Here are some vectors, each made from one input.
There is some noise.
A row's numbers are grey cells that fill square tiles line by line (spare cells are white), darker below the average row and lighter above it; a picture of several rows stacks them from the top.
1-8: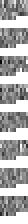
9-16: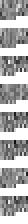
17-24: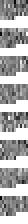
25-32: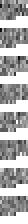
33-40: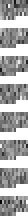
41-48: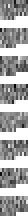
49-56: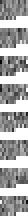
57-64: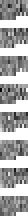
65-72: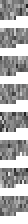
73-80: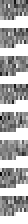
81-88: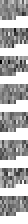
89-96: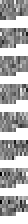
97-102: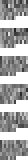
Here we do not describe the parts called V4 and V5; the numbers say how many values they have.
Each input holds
either a point on each of two 3-point lines, or a true/false value, a value of V4 and a value of V5.
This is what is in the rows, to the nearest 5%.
About 25% of them hold a point on each of two 3-point lines. The rest hold a true/false value, a value of V4 and a value of V5.
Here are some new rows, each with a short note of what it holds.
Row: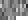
a true/false value, a value of V4 and a value of V5
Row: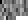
a true/false value, a value of V4 and a value of V5
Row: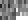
a true/false value, a value of V4 and a value of V5
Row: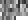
a true/false value, a value of V4 and a value of V5
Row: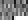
a point on each of two 3-point lines
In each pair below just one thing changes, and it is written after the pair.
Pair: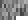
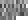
the value of V4
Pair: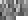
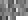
the true/false value
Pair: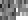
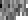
the value of V5
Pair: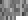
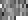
the value of V5
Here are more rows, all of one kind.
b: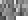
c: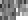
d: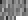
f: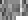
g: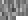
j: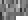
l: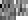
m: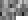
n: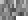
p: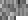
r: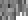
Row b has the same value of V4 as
g, n and p.
